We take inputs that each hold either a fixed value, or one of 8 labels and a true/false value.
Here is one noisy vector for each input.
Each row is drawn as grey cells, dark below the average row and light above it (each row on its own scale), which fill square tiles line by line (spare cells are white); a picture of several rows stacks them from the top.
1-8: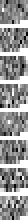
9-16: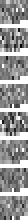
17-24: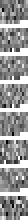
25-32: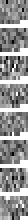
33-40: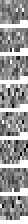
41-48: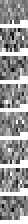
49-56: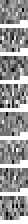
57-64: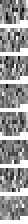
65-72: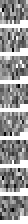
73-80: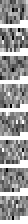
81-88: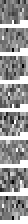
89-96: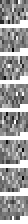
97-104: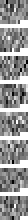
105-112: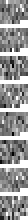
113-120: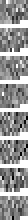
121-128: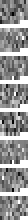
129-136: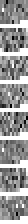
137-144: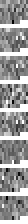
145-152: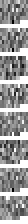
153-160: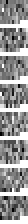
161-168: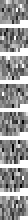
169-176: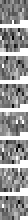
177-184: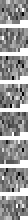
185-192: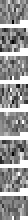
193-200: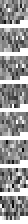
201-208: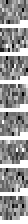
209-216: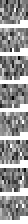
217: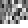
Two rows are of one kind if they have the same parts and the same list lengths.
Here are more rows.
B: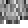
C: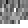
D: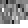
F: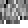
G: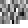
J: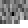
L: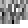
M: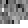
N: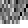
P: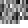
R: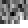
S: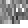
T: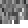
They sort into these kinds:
B, C, D, F, G, J, L, M, P, R, S, T
N

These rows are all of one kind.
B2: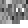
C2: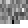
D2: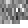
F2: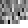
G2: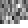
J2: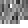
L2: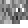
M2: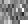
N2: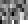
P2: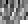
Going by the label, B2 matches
C2, D2, L2 and M2.
